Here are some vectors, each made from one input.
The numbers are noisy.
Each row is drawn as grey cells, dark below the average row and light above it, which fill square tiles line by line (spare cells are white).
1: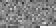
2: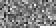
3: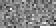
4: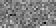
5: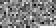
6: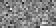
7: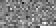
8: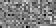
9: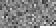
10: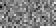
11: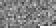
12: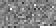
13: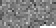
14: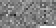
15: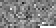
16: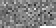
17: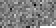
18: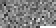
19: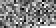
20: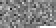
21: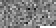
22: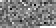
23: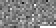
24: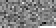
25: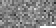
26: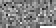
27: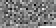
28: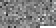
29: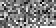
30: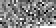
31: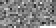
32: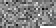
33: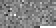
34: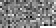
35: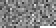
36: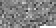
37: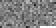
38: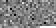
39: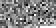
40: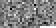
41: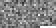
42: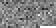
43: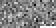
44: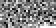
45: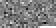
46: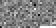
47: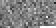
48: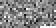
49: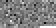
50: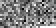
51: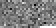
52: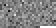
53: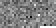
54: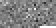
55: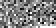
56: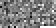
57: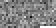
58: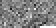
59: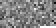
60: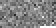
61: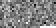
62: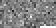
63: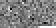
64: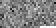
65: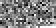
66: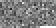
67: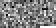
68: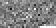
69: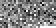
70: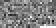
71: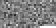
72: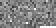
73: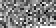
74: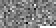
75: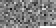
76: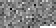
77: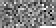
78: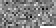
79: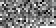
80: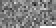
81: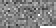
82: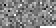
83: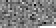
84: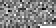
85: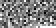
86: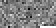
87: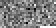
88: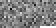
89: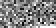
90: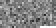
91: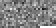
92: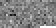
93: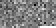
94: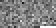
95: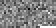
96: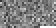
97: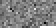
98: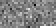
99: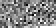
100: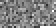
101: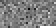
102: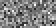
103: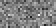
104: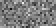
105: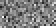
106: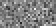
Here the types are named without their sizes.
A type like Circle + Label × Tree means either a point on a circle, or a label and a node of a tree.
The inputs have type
Label + Line × Line × (Tree + Unit).
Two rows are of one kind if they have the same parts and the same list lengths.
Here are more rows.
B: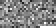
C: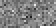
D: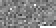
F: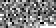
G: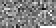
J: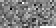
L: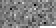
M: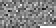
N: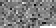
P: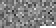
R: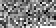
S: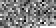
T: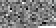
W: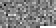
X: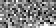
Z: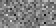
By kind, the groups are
B, C, D, G, M, W
F, R, S, X
J, L, N, P, T, Z

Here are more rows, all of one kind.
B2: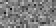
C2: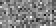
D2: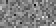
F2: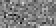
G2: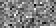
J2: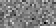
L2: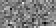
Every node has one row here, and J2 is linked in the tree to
D2, F2 and G2.
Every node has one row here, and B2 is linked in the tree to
D2.
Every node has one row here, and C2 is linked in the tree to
F2.
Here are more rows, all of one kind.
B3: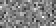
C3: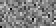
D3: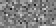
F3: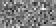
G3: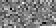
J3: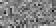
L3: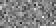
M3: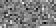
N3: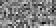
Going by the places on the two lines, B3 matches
D3, G3 and L3.
